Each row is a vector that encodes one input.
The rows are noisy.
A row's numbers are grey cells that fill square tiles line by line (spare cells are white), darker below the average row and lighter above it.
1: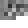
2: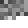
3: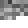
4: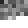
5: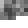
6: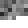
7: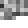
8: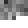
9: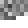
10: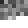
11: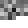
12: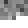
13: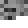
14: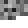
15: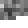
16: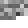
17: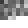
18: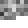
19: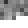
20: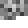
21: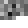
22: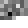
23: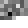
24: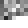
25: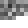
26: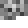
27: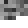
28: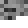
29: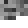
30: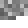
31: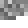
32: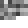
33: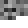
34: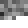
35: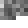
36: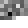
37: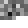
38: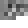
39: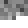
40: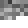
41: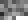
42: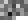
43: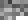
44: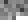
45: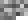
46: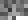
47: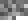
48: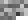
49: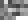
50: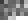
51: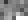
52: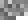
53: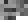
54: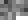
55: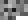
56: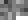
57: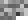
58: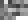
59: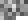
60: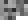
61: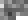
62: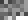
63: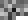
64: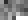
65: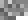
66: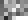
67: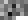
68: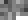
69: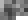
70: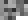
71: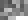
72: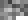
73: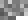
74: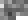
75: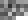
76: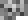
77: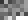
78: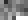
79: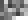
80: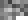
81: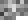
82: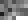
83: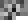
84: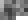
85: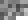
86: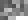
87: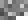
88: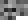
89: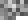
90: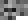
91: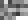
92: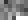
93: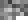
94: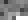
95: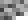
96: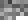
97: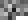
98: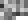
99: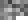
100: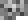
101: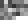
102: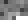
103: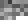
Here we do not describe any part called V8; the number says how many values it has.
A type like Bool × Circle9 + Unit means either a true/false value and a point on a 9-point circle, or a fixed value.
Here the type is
(Circle5 + Line5) × V8.
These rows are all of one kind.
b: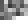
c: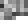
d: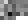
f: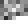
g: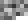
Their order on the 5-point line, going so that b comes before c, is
b, f, g, c, d.
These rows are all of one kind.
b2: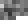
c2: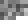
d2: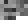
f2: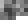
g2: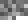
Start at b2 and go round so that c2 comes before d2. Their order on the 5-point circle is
b2, c2, g2, d2, f2.
